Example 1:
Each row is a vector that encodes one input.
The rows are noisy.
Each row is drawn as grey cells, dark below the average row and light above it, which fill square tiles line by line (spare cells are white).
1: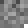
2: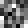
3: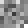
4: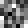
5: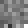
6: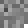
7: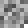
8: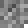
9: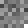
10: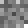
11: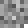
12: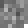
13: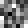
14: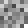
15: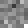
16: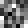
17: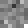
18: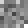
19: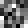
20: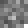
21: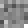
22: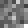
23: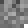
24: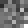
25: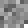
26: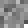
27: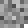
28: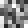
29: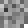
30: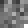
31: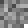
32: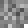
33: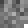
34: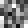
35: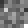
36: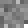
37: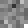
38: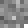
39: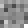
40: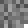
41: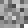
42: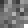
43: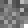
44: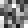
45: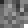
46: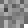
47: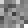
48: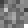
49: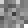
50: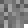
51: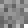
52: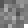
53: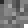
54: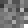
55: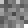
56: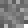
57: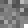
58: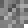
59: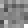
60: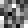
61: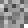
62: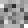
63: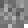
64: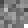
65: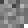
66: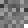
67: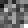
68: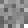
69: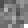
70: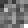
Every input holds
either a fixed value, or a node of a 7-node tree and a true/false value.
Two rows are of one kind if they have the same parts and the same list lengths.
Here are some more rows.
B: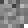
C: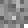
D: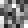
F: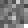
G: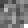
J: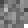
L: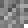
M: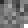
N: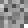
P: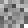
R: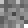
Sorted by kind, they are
B, C, F, G, J, L, M, N, P, R
D

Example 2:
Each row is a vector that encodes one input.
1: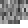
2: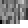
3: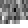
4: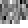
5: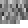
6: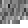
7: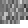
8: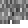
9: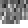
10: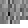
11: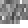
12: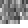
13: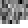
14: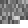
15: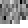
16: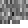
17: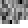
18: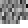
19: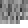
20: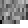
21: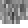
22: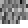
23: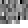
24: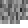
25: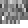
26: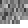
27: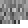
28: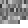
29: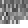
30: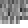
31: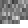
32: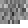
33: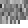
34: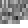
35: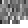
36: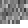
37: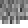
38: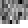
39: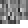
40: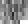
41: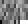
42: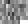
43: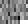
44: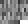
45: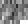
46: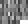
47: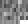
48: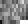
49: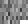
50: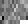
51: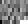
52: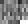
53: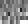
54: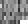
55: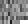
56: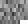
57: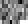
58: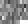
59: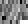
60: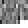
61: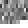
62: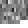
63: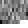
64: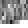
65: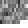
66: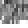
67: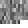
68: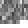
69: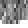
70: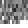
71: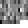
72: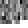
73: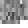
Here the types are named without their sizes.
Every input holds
a label, together with either a fixed value, or four true/false values.
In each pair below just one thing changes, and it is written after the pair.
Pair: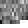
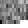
one of the four true/false values
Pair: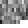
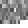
one of the four true/false values
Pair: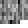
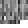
one of the four true/false values
